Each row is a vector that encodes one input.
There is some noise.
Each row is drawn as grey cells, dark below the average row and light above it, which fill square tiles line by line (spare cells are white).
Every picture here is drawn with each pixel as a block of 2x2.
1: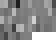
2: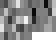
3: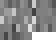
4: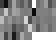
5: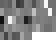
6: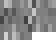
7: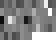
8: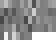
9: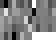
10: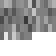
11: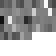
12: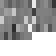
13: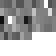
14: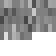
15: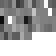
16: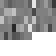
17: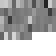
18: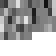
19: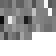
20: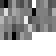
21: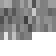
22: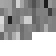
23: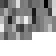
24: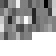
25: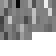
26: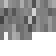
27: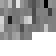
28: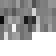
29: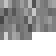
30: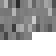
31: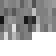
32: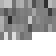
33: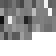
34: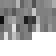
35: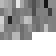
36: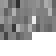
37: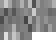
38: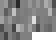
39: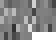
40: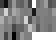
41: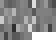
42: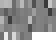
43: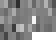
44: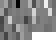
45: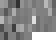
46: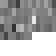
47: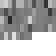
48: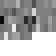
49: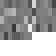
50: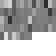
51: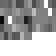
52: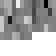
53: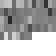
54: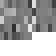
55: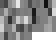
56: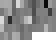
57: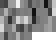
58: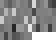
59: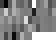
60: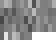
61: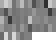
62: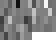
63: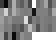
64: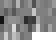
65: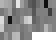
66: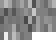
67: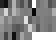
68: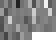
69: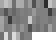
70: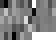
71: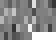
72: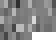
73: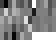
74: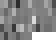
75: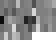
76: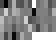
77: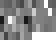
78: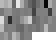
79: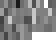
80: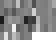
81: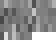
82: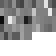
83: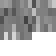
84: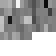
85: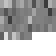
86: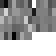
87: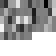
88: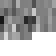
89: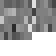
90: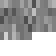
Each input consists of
a point on a 5-point line and a true/false value.
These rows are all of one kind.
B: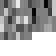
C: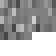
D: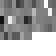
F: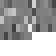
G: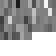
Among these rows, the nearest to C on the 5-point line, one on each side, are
F and G.
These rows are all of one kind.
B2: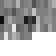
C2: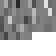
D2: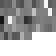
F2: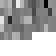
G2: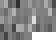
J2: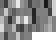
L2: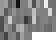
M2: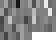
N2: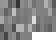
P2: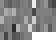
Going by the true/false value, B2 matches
F2 and J2.
